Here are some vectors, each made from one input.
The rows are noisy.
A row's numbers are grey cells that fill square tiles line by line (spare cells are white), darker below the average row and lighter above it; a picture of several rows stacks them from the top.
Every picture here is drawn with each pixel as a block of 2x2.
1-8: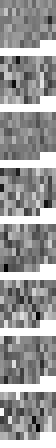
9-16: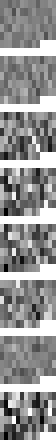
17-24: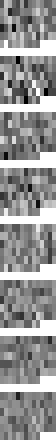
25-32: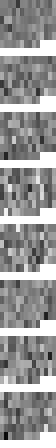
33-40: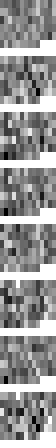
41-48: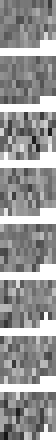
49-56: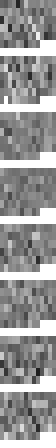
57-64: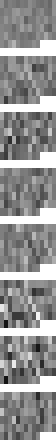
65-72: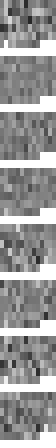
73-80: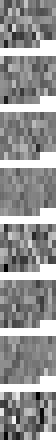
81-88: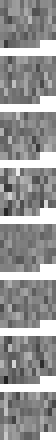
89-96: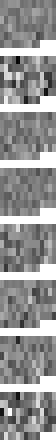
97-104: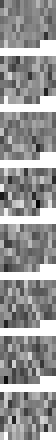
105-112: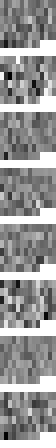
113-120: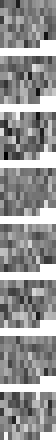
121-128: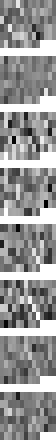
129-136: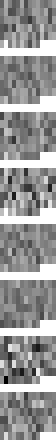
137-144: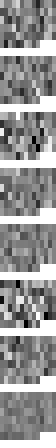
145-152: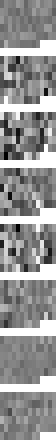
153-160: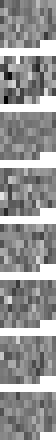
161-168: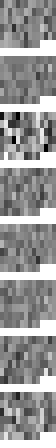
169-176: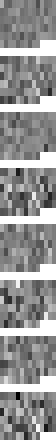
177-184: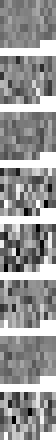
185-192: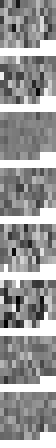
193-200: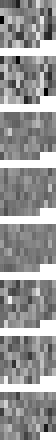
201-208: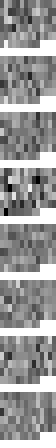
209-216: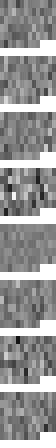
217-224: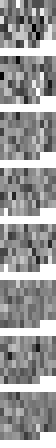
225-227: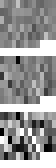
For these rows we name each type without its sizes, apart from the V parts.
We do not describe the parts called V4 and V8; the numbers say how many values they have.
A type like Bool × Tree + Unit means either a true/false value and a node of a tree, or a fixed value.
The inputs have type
((Circle + Unit) × V4 + Label) × V8.
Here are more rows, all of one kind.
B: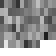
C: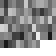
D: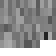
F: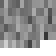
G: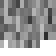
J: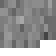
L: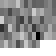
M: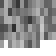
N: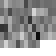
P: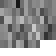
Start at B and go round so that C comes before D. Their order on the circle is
B, C, D, F, M, N, P, G, J, L.
